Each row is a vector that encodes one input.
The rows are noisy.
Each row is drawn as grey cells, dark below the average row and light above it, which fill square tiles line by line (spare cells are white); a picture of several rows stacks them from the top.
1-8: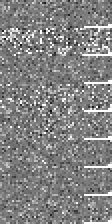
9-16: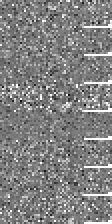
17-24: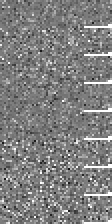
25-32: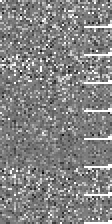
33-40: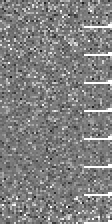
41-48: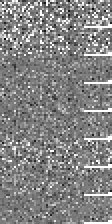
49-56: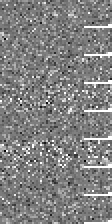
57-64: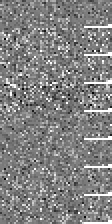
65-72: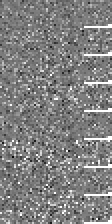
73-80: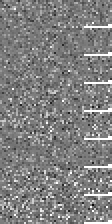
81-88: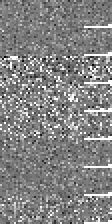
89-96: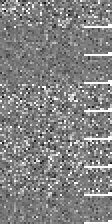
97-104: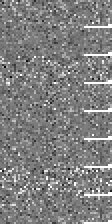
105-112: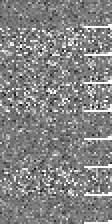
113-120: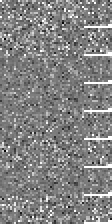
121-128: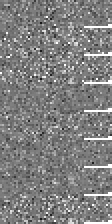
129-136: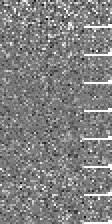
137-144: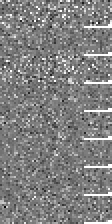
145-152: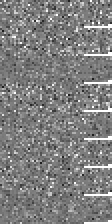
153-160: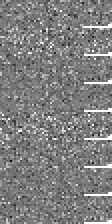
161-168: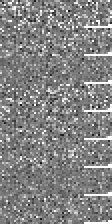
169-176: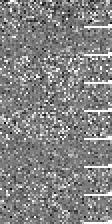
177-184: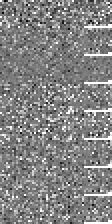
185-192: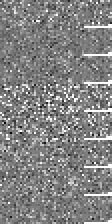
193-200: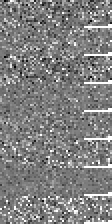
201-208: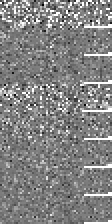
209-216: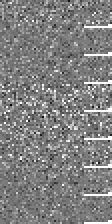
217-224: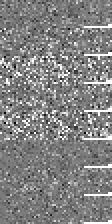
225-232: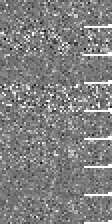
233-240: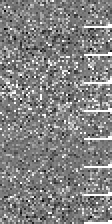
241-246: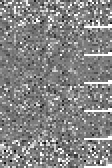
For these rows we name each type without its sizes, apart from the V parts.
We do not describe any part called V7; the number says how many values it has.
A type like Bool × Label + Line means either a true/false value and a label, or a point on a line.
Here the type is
List(Bool × V7).
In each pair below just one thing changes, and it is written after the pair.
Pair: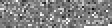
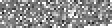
the value of V7 in item 1 of the list
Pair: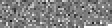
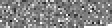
the true/false value in item 2 of the list
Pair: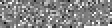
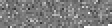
the true/false value in item 2 of the list
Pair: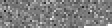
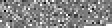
the true/false value in item 2 of the list
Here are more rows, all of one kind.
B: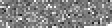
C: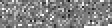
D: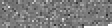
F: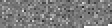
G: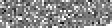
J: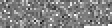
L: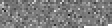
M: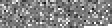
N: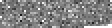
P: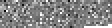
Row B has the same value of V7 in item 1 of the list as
C and F.
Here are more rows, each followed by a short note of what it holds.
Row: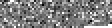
the empty list
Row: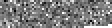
the empty list
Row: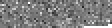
a list of one item
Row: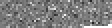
a list of one item
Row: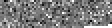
the empty list
